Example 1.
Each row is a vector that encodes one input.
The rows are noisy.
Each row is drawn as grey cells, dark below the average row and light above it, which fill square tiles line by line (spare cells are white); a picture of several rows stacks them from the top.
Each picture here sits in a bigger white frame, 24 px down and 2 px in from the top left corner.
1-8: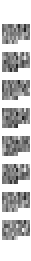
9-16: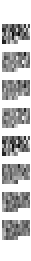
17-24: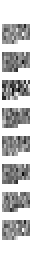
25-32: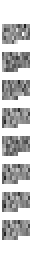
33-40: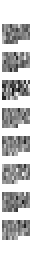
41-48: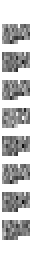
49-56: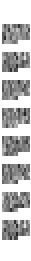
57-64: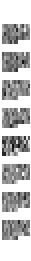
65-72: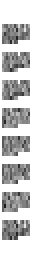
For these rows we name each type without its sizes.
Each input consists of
either a fixed value, or three true/false values.
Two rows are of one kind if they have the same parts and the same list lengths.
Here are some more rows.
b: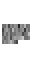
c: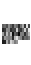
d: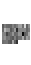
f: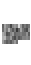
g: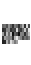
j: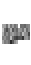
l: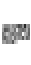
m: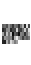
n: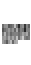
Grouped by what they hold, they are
b, d, f, j, l, n
c, g, m

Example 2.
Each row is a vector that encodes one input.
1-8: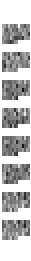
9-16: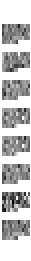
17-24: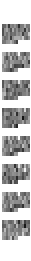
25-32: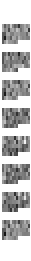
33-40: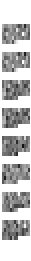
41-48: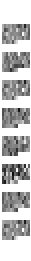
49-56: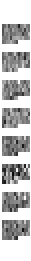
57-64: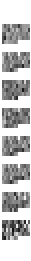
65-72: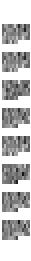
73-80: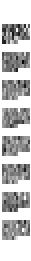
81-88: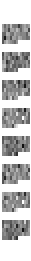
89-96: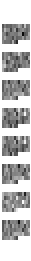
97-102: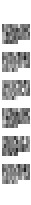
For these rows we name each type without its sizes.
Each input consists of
either a fixed value, or three true/false values.
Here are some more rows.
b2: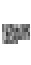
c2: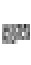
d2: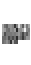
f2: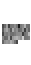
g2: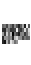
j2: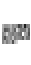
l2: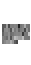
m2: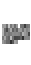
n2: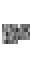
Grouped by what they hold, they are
b2, c2, d2, f2, j2, l2, m2, n2
g2

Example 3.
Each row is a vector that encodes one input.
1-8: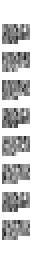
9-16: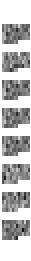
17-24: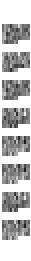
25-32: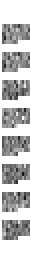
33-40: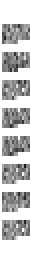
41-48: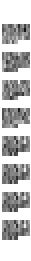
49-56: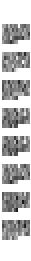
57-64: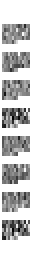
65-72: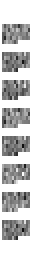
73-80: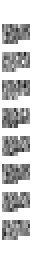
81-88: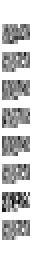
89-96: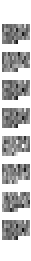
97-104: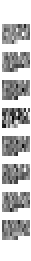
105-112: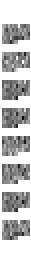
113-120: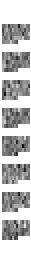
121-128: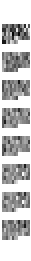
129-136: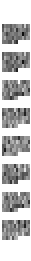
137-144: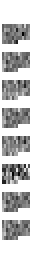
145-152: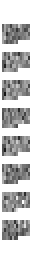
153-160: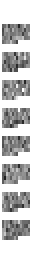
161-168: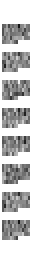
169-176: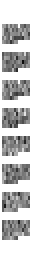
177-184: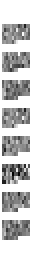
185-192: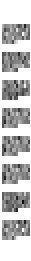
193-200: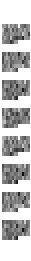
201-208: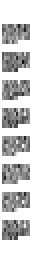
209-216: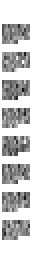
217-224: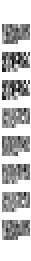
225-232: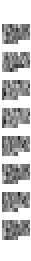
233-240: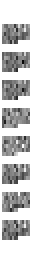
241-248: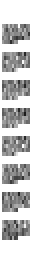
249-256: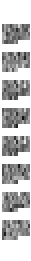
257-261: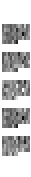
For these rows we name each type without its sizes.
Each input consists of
either a fixed value, or three true/false values.
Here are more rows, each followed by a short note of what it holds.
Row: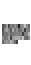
three true/false values
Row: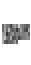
three true/false values
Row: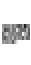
three true/false values
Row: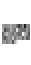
three true/false values
